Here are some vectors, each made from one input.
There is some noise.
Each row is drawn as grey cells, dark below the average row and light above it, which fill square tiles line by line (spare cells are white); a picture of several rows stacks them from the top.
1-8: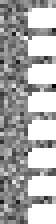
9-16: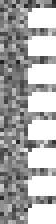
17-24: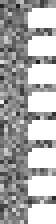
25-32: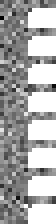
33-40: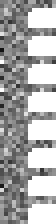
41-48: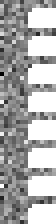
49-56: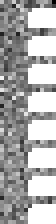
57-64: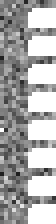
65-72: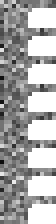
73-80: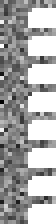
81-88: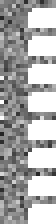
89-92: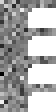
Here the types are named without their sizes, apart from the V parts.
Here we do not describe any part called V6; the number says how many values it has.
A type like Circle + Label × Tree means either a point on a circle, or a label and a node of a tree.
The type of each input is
Bool × Bool × Bool × Bool + (Circle + Unit) × V6.
